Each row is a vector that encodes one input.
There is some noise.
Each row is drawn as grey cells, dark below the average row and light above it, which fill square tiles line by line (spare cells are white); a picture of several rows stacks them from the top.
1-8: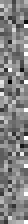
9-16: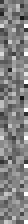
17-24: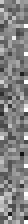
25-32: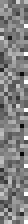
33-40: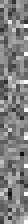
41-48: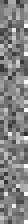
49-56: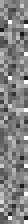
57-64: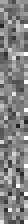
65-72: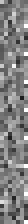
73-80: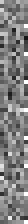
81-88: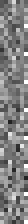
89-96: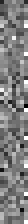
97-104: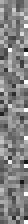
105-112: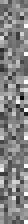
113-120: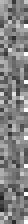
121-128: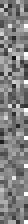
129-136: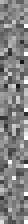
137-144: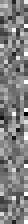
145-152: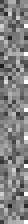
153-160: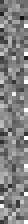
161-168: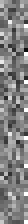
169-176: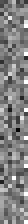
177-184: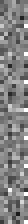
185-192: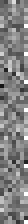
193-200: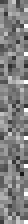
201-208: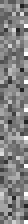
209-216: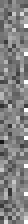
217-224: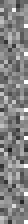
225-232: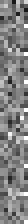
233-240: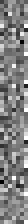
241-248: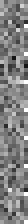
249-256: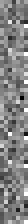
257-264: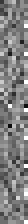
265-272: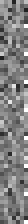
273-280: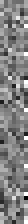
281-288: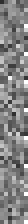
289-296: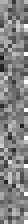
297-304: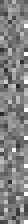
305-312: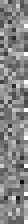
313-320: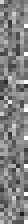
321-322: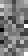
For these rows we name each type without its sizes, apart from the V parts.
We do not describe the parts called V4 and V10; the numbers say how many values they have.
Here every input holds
either a point on a line and a value of V4, or a true/false value and a value of V10.
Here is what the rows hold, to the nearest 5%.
About 45% of them hold a point on a line and a value of V4. The rest hold a true/false value and a value of V10.
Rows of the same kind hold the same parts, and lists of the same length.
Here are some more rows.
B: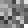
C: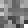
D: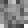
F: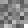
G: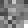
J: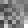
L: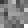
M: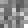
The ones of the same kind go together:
B, C
D, F, G, J, L, M

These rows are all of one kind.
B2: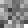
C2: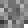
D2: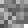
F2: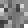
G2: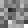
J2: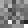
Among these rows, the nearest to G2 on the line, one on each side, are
B2 and D2.
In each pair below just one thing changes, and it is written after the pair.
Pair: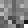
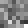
the value of V4
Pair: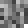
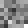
the value of V4
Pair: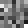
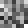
the place on the line
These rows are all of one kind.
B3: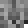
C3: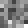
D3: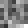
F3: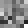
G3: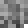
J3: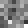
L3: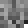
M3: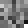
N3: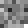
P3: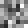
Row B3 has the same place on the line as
F3, L3 and M3.
